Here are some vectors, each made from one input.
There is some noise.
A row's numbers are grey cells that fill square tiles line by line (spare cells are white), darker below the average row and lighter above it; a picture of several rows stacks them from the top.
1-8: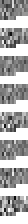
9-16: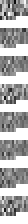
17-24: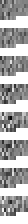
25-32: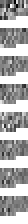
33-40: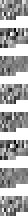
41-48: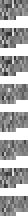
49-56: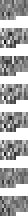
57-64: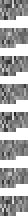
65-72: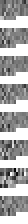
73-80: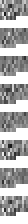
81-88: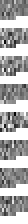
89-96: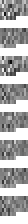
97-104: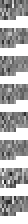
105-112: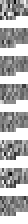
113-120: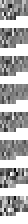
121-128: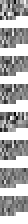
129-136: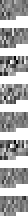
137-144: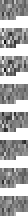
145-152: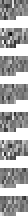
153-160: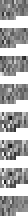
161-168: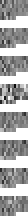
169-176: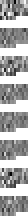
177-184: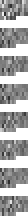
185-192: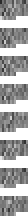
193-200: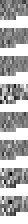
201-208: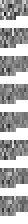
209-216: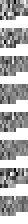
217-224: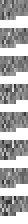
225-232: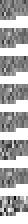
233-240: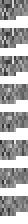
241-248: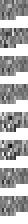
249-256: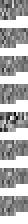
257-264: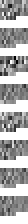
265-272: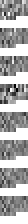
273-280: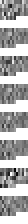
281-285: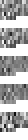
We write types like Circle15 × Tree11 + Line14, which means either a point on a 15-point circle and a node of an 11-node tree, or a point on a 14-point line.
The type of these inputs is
Bool × (Tree7 + Unit) + Line8 × Line8.
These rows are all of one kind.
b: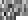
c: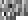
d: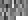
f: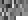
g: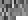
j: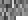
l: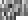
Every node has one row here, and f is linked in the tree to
g and l.
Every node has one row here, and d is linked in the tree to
c and l.
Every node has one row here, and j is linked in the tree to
b and l.
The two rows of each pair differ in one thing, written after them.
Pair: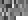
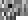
the true/false value
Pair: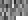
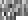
the true/false value
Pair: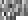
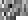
the node of the tree
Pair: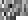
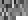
the true/false value
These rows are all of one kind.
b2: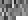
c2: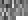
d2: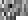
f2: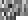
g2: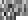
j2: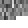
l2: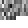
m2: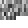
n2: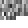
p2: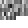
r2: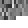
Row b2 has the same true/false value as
c2, j2 and r2.
